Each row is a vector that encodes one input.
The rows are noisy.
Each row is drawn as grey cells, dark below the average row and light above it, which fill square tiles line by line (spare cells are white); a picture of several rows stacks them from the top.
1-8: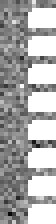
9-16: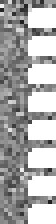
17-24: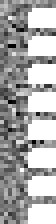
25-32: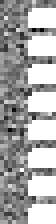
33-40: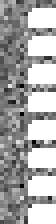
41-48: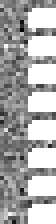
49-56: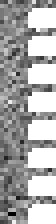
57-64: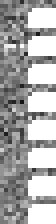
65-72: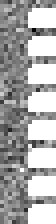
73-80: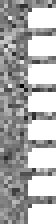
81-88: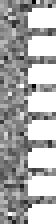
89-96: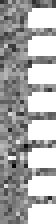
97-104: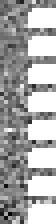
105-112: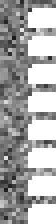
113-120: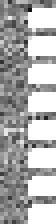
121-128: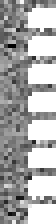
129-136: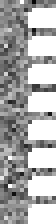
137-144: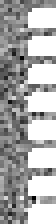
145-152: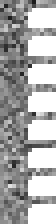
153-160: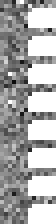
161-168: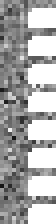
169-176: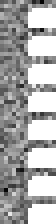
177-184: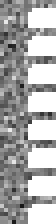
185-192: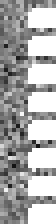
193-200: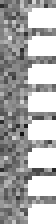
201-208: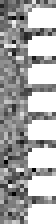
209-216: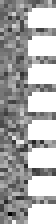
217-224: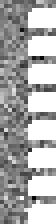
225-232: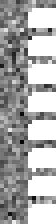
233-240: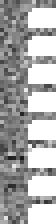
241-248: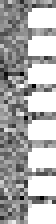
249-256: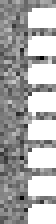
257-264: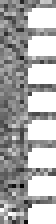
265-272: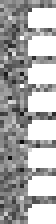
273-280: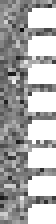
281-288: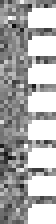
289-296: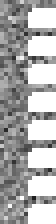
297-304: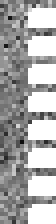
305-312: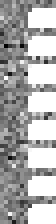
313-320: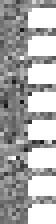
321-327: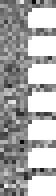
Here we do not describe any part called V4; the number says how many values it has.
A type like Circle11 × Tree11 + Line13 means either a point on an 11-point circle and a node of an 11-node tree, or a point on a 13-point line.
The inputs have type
((Bool × Bool × Bool + Label7) × Label12 × Label12 + V4) × Label7.
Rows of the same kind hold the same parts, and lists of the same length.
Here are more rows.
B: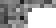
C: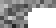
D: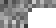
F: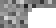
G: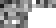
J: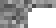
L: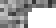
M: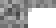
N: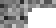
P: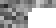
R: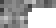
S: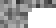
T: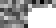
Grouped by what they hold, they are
B, D, J, L, N, P, R
C, G, M, S
F, T

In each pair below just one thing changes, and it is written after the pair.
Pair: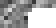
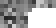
one of the three labels
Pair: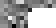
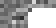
one of the three labels
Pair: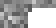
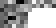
one of the three true/false values
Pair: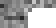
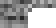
one of the three labels
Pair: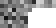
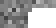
one of the three true/false values
